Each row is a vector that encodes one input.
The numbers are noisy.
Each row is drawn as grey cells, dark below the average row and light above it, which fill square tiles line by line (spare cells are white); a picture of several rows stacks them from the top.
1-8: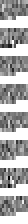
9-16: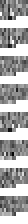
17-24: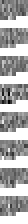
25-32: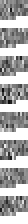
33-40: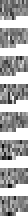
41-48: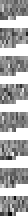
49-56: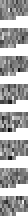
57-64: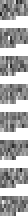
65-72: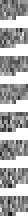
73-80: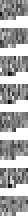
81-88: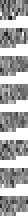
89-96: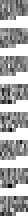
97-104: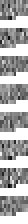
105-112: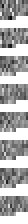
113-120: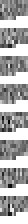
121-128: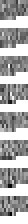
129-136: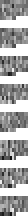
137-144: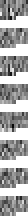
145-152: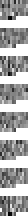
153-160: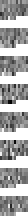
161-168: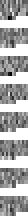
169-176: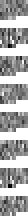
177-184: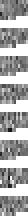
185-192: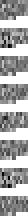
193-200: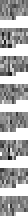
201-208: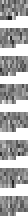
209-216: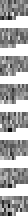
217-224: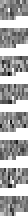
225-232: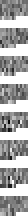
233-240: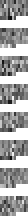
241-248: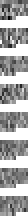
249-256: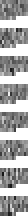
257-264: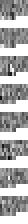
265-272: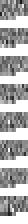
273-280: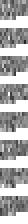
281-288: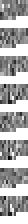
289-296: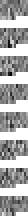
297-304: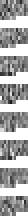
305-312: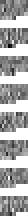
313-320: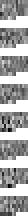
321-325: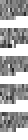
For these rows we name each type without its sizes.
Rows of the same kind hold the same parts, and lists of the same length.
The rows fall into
2 kinds.
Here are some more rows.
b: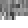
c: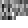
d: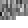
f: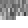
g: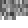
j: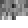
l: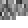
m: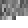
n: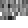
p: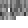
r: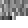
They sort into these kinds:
b, f, g, j, m, n, p, r
c, d, l

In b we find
a point on a circle and a true/false value.
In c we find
a true/false value.
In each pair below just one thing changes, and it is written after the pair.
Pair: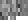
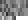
the place on the circle
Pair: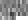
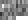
the place on the circle
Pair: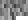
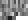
the true/false value
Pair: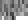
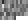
the place on the circle
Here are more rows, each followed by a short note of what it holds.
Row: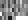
a point on a circle and a true/false value
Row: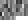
a true/false value
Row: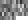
a true/false value
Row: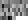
a true/false value
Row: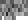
a point on a circle and a true/false value
